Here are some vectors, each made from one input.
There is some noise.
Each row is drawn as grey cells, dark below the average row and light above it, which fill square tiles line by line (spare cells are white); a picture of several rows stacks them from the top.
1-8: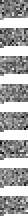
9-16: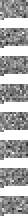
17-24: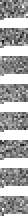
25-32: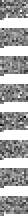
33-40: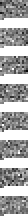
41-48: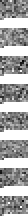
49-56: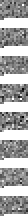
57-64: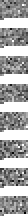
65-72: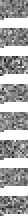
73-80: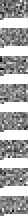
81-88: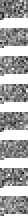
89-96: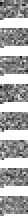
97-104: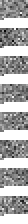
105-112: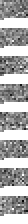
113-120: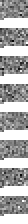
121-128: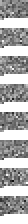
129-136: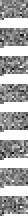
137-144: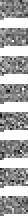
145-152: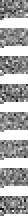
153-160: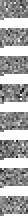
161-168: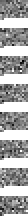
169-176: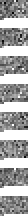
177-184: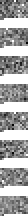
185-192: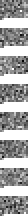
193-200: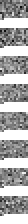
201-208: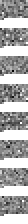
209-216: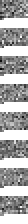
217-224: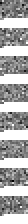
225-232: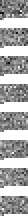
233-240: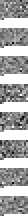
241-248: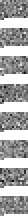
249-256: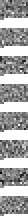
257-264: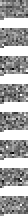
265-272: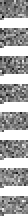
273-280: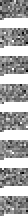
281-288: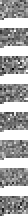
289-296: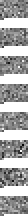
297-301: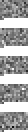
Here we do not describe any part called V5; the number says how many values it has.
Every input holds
a point on a 9-point line and a value of V5, together with either a point on a 9-point line, or a node of a 13-node tree.
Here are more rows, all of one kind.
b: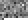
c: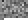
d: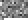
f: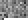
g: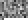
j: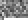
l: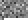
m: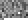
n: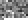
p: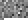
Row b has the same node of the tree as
g and j.
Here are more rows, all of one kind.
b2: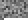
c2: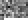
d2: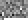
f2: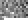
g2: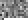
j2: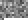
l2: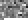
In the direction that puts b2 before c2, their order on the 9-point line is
f2, g2, b2, j2, l2, d2, c2.
